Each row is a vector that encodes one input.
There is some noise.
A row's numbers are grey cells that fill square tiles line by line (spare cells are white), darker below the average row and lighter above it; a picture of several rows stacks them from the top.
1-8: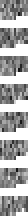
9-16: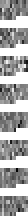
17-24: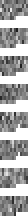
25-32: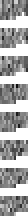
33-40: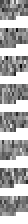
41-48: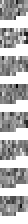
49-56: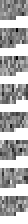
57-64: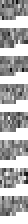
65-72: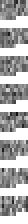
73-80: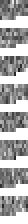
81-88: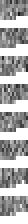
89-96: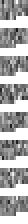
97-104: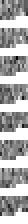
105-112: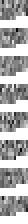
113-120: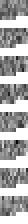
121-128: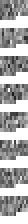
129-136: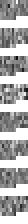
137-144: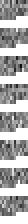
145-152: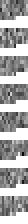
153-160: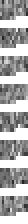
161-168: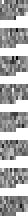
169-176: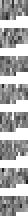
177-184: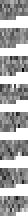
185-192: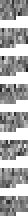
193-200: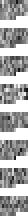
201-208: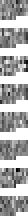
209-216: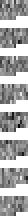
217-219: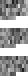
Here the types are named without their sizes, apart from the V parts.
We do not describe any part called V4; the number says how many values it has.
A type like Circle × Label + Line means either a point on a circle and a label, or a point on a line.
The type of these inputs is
List(Label × V4).
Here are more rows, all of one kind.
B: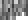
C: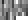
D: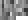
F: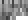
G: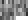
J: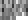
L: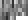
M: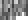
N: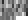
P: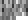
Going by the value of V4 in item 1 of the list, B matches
C, D, L and M.
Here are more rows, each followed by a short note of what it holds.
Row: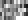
the empty list
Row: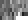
a list of two items
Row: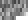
a list of three items
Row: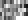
the empty list
